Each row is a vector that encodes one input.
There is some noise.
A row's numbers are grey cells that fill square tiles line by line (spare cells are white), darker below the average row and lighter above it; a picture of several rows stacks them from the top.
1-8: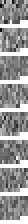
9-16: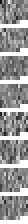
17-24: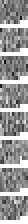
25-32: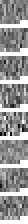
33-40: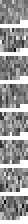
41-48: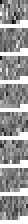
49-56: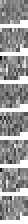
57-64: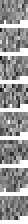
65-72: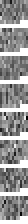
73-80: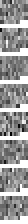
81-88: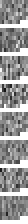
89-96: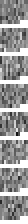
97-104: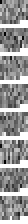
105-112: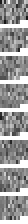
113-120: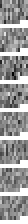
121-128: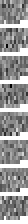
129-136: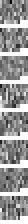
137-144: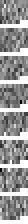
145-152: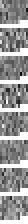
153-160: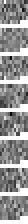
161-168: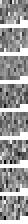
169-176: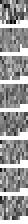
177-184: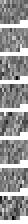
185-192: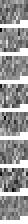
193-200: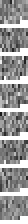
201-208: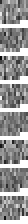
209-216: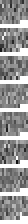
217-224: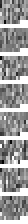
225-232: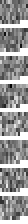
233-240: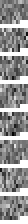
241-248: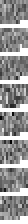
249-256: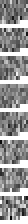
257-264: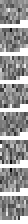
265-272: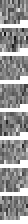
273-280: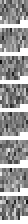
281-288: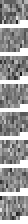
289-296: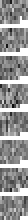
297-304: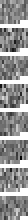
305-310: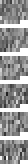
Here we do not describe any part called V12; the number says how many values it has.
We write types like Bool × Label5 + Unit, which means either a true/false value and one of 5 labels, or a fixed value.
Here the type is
(Bool × Bool × Bool × Bool + Line7) × V12 + List2(Circle8).
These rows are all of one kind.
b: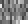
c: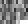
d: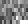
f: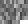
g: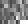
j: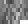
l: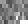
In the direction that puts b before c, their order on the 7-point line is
d, b, f, c, g, j, l.
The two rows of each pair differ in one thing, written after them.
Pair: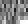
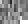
one of the four true/false values
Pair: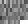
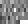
one of the four true/false values
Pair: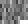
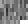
one of the four true/false values
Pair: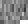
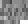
one of the four true/false values
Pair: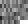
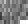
the value of V12
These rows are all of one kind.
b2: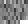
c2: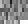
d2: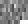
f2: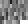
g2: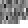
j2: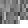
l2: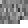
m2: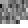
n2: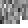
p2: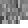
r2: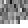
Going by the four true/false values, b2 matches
f2, m2 and p2.
